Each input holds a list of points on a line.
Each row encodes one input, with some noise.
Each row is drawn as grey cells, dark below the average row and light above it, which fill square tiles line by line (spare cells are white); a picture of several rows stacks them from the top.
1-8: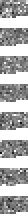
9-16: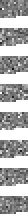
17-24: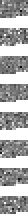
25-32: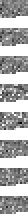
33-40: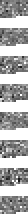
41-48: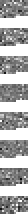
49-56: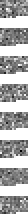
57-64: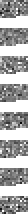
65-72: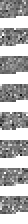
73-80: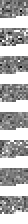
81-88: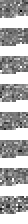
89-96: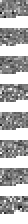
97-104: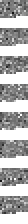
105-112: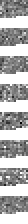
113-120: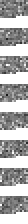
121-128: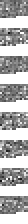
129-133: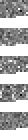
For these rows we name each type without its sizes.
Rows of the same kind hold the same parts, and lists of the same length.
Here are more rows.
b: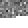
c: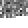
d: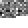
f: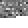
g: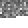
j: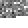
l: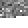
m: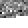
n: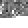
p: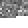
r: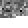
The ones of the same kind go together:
b, c, f, g, n, p, r
d
j, l, m

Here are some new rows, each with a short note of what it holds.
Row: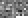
a list of one item
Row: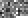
the empty list
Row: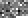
the empty list
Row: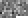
a list of two items
